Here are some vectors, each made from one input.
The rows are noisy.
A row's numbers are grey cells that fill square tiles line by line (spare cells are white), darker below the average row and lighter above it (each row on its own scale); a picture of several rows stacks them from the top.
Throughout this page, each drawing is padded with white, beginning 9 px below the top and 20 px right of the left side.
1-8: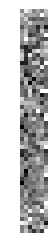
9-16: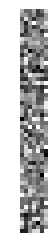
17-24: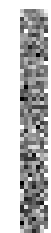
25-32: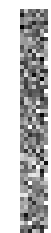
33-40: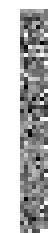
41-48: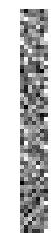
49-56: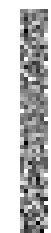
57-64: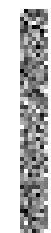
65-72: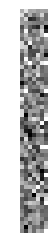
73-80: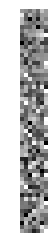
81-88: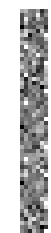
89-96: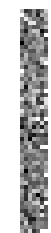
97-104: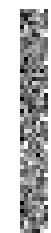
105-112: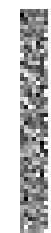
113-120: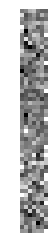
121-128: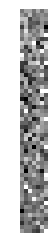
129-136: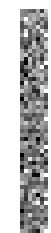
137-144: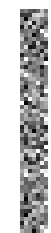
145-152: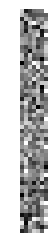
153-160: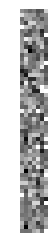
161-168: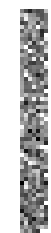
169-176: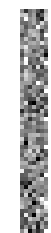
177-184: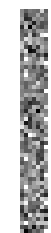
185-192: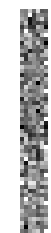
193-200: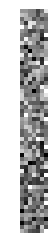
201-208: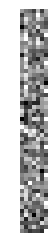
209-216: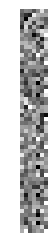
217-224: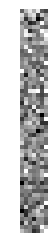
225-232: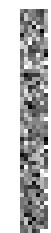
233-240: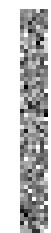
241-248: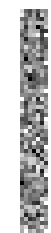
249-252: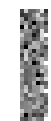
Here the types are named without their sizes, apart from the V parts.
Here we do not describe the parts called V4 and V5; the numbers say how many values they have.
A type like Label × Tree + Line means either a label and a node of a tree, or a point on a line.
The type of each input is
(Bool × Bool × Bool × Bool + V4) × (Tree + V5).
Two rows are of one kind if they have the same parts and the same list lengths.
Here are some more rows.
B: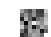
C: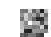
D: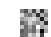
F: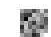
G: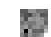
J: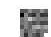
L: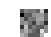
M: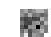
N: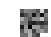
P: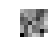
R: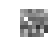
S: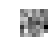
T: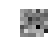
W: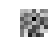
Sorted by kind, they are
B, C, D, P
F, L, N
G, J
M, R, S, T, W

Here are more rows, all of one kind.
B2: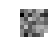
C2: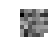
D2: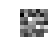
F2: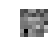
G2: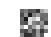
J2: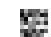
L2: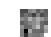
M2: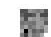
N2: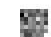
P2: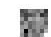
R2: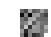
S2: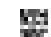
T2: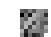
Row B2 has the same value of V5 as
C2, R2 and T2.
